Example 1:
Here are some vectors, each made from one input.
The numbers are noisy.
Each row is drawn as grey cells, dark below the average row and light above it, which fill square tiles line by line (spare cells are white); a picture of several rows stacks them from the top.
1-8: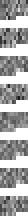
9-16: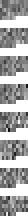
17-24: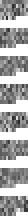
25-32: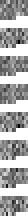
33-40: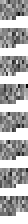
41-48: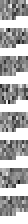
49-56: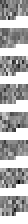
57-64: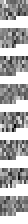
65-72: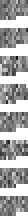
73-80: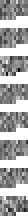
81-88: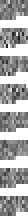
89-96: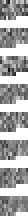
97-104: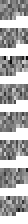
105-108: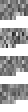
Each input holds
three true/false values.
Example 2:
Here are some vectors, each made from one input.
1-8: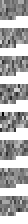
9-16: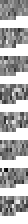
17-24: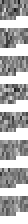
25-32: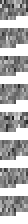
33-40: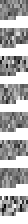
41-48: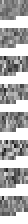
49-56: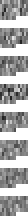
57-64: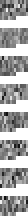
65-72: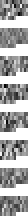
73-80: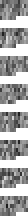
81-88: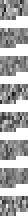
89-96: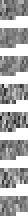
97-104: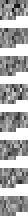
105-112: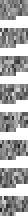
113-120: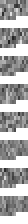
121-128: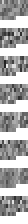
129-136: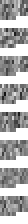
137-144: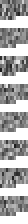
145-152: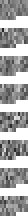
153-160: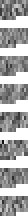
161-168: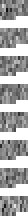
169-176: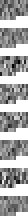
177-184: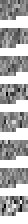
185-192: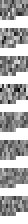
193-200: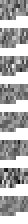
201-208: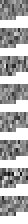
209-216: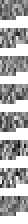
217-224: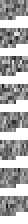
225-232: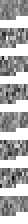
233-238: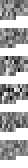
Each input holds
three true/false values.
